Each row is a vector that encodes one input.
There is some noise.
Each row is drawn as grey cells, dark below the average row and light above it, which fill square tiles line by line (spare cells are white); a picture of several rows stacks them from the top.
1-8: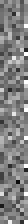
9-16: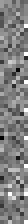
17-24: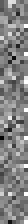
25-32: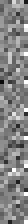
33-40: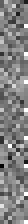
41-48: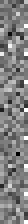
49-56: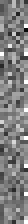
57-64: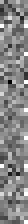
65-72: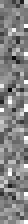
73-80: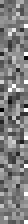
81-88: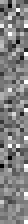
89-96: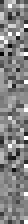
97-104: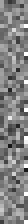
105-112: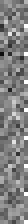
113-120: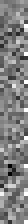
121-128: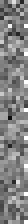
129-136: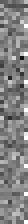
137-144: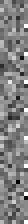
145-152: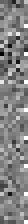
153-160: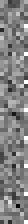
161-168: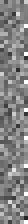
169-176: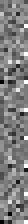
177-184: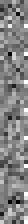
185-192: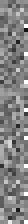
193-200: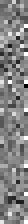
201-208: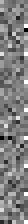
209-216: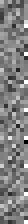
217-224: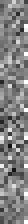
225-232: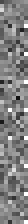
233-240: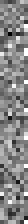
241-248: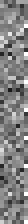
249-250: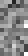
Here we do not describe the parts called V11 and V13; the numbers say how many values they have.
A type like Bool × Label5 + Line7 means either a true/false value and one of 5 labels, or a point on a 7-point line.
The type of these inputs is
Bool × (Line10 + V13) × V11.
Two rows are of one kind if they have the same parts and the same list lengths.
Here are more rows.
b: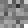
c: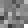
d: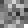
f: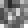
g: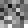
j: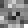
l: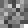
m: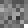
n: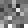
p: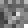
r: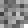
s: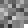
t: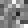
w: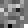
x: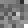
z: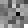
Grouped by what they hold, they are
b, c, f, l, m, p, r, s, w, x
d, g, j, n, t, z

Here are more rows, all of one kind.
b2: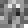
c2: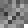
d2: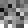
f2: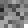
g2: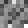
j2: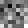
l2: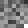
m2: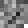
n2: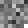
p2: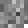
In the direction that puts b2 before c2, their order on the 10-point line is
f2, b2, g2, p2, d2, c2, j2, m2, n2, l2.
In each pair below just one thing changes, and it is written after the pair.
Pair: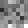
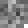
the value of V11
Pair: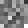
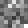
the place on the 10-point line
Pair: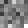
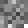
the true/false value
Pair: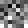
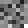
the value of V11
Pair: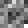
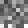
the place on the 10-point line
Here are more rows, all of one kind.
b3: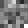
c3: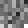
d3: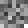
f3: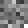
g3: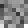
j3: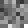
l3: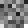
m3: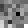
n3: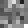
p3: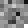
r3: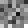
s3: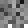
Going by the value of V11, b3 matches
f3, j3, n3 and s3.
